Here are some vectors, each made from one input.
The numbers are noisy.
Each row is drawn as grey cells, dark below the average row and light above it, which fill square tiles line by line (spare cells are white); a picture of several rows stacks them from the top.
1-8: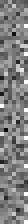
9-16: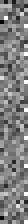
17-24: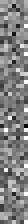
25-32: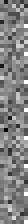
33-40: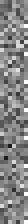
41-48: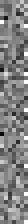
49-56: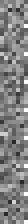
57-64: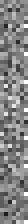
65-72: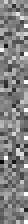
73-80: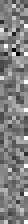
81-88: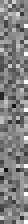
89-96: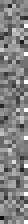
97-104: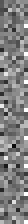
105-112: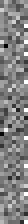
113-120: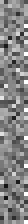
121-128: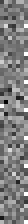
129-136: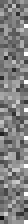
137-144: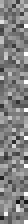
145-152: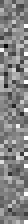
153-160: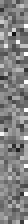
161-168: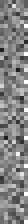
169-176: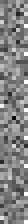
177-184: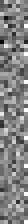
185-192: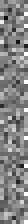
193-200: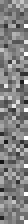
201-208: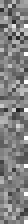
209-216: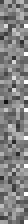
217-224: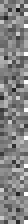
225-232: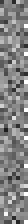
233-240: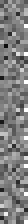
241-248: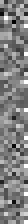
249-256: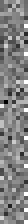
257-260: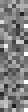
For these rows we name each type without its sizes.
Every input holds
a node of a tree and four true/false values.
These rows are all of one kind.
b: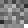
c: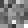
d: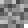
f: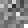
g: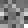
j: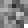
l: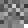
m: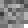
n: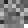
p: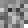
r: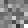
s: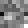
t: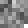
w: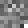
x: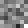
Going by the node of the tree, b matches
m, p, r and x.
